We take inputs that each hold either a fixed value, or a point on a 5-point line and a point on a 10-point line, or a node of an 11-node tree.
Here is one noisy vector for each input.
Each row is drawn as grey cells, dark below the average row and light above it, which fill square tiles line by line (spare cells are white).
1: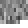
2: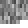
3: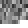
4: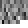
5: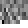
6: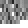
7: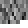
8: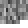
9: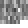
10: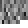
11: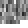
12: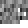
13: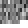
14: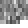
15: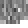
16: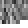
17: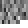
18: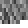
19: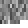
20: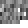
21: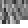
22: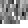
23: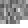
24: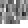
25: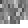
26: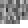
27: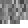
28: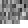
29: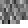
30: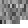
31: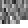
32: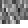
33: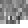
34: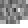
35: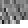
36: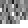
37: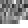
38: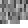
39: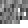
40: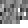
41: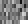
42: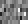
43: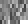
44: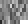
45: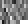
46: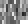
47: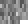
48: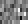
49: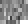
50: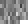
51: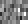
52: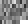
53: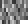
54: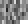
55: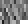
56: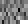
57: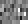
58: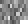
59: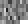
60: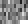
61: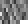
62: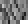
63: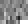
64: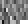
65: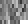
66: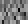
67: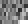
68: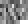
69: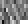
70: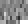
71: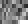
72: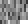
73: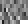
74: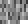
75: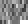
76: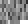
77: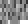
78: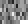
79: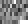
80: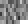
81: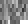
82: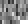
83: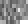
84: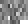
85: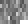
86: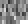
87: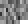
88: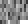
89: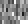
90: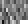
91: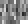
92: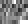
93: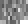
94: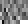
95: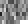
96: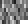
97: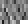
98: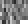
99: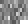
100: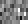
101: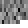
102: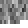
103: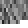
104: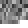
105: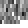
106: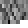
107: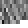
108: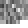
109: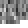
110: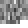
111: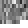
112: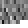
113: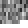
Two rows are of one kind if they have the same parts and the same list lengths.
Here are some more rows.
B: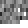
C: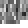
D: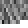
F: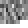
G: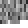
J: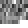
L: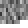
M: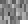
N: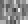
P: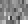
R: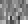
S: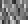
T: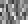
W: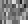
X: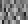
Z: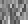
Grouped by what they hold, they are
B
C, F, G, J, L, M, N, P, R, T, W, Z
D, S, X

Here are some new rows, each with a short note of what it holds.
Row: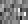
a fixed value
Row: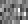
a fixed value
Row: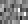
a fixed value
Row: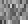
a point on a 5-point line and a point on a 10-point line
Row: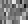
a point on a 5-point line and a point on a 10-point line
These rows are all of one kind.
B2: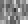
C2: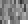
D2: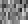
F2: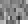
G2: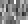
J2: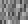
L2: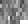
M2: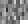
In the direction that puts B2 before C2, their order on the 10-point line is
G2, M2, B2, F2, L2, C2, J2, D2.
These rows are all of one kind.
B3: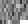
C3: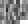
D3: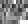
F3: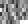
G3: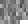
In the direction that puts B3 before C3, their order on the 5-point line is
F3, G3, B3, D3, C3.
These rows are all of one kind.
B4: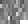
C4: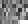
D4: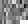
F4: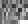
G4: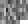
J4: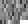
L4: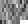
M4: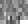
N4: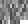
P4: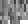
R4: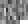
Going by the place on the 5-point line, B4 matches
G4, J4, M4 and R4.
